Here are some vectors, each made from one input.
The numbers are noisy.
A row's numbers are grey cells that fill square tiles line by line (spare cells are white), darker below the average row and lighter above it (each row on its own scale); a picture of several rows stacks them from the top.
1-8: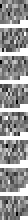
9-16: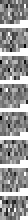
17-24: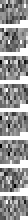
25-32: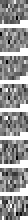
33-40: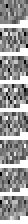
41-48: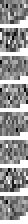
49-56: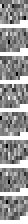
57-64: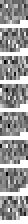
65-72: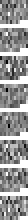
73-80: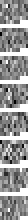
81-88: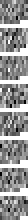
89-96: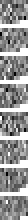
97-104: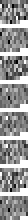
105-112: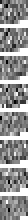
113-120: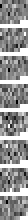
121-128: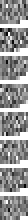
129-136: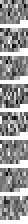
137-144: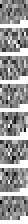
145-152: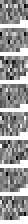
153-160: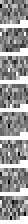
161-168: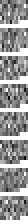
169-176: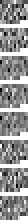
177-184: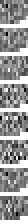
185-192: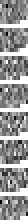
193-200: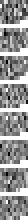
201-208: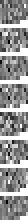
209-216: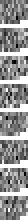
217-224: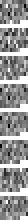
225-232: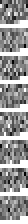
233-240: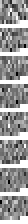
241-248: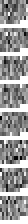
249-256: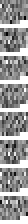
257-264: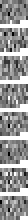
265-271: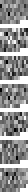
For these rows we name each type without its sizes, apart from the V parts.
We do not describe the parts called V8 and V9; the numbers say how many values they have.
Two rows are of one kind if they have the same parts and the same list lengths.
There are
3 kinds of row.
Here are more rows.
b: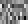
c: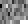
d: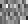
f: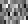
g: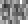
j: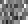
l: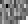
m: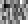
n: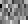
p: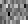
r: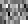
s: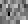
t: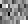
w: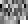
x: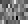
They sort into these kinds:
b, j, l, x
c, d, f, n, p, r, s, t, w
g, m

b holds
a value of V8 and a value of V9.
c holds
a point on a circle and a true/false value.
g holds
a fixed value.
